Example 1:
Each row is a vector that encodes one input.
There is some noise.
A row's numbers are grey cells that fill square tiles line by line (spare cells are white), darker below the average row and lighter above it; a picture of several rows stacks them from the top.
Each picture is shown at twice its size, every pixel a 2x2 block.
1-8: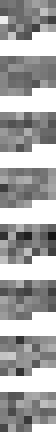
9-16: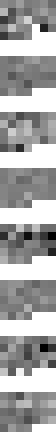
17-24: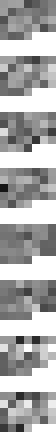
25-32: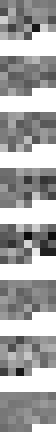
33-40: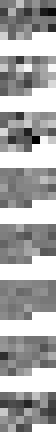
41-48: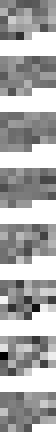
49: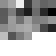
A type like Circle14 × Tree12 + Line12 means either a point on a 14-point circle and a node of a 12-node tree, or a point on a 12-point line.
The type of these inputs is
Line5.
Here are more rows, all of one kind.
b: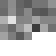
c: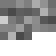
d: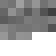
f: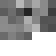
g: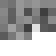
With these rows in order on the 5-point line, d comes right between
f and g.
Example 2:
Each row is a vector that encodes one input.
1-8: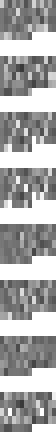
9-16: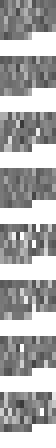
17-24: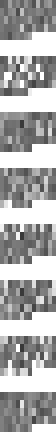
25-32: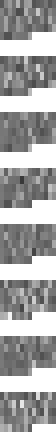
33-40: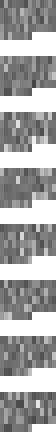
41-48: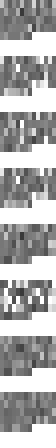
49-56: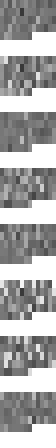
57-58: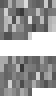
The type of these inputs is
Bool × Bool × Bool × Bool.
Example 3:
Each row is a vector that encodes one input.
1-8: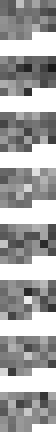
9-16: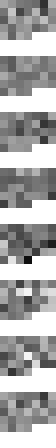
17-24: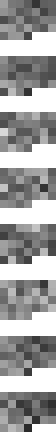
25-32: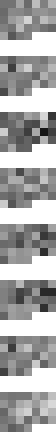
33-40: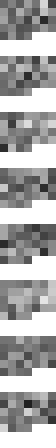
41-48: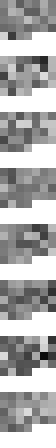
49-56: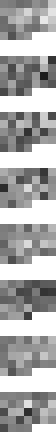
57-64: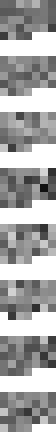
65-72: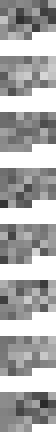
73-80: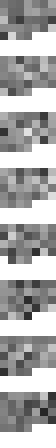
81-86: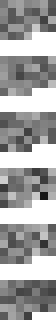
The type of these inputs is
Line3 × Line3.
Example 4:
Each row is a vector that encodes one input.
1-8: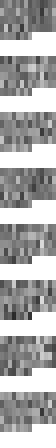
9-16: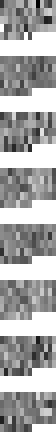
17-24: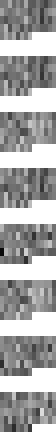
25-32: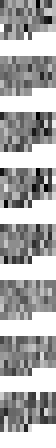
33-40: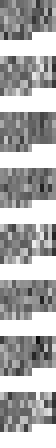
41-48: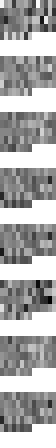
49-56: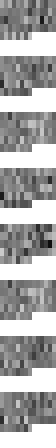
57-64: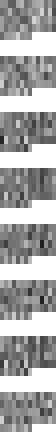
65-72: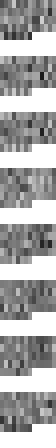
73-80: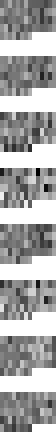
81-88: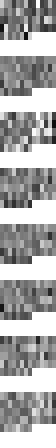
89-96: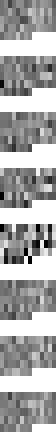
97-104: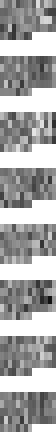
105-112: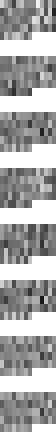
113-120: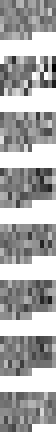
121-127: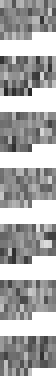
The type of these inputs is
Circle15.
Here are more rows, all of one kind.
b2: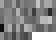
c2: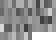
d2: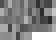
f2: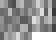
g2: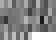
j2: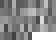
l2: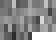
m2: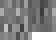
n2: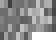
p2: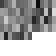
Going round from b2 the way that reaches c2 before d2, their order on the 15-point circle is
b2, l2, j2, n2, f2, c2, g2, d2, m2, p2.
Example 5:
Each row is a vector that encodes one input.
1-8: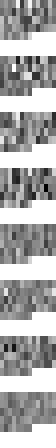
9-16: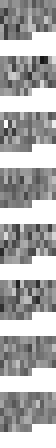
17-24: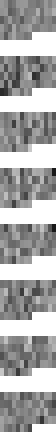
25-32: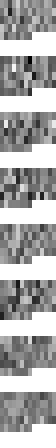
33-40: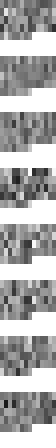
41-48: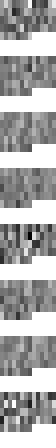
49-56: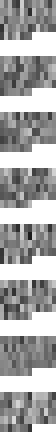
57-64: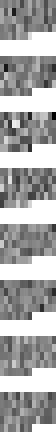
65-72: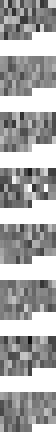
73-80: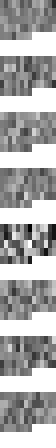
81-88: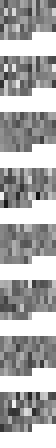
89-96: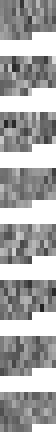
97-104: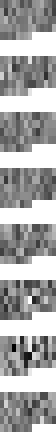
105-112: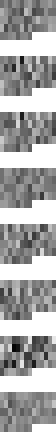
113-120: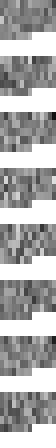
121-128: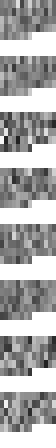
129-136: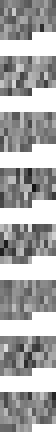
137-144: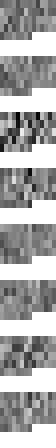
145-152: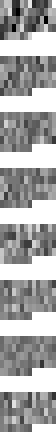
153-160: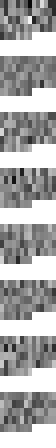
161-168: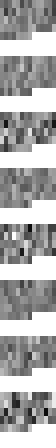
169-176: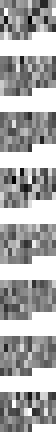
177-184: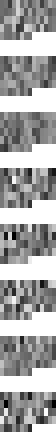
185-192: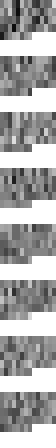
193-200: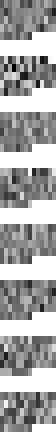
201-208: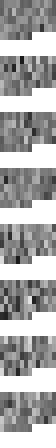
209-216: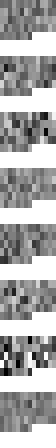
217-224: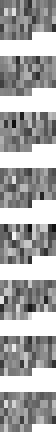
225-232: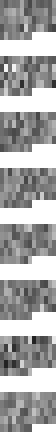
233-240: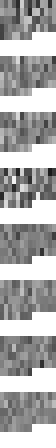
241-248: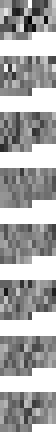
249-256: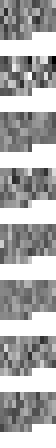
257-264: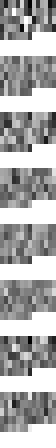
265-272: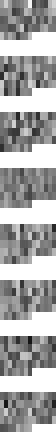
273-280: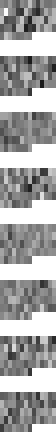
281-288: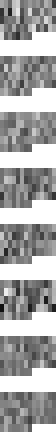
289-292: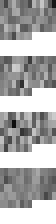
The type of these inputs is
Tree14.
